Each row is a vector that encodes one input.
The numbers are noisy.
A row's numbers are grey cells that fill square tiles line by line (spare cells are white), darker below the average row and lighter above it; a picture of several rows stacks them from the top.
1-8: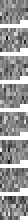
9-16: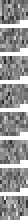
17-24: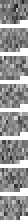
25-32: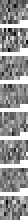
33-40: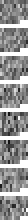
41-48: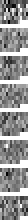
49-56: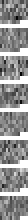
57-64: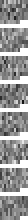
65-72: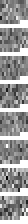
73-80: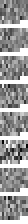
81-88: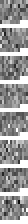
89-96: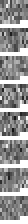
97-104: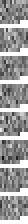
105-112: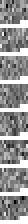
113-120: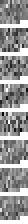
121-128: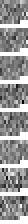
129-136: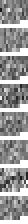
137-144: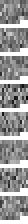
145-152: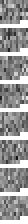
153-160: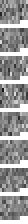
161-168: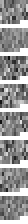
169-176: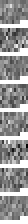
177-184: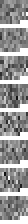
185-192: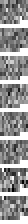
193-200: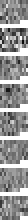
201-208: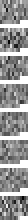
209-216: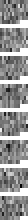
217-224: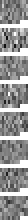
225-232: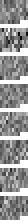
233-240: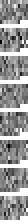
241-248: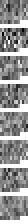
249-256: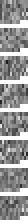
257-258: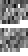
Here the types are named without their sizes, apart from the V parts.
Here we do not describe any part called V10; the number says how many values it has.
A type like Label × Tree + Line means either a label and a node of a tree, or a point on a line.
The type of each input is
(Bool × Bool × Bool + V10) × Tree.
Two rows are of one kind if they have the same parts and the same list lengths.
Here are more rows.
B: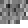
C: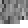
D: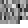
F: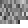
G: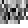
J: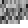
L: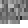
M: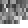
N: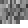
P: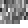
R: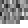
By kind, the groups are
B, F, N, P
C, D, G, J, L, M, R

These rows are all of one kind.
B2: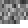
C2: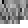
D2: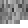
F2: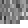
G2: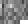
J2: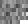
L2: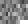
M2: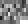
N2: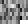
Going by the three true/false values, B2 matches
G2, M2 and N2.
